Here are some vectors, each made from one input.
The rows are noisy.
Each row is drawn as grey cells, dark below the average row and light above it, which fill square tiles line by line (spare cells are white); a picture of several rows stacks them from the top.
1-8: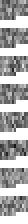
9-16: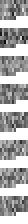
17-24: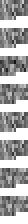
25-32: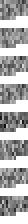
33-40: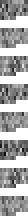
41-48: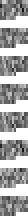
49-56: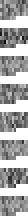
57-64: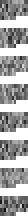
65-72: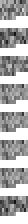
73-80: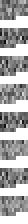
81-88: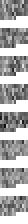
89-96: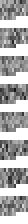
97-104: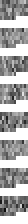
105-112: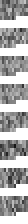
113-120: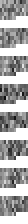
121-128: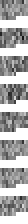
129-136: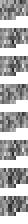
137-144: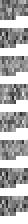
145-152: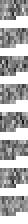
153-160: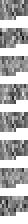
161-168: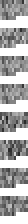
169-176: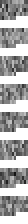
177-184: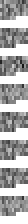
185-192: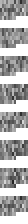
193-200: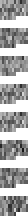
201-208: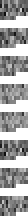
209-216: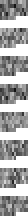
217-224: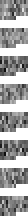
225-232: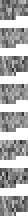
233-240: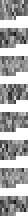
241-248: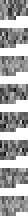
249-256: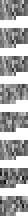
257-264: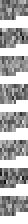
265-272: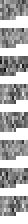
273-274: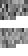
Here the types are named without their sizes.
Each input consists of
a point on a circle.
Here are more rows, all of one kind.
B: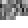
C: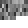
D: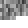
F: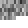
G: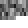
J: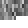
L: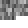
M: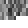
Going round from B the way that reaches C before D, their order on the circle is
B, C, J, M, F, D, L, G.
